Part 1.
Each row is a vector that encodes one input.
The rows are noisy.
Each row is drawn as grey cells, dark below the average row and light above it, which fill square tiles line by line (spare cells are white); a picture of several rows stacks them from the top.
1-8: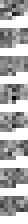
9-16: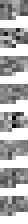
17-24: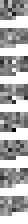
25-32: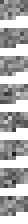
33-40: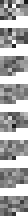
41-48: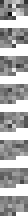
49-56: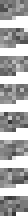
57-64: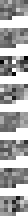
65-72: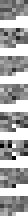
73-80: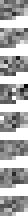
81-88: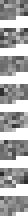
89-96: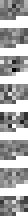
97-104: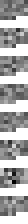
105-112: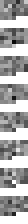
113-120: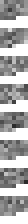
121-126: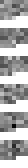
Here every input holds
five true/false values.
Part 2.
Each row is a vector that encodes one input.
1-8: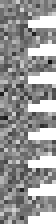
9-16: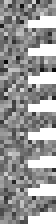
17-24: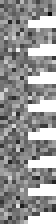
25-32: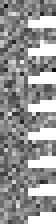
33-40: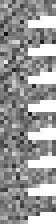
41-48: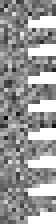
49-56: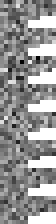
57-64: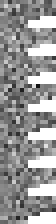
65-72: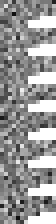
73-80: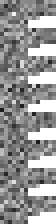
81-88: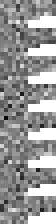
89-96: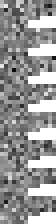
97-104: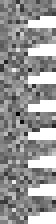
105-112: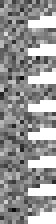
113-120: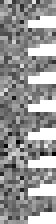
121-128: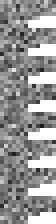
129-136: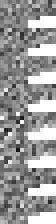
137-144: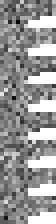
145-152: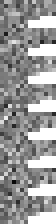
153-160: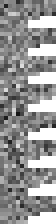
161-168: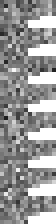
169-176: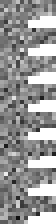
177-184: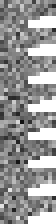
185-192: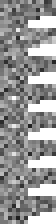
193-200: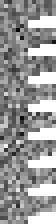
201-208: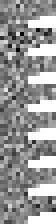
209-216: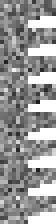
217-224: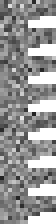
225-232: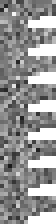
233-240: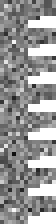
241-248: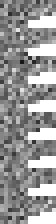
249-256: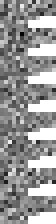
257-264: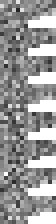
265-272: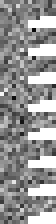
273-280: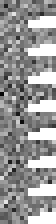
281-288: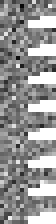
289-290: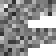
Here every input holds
five true/false values.
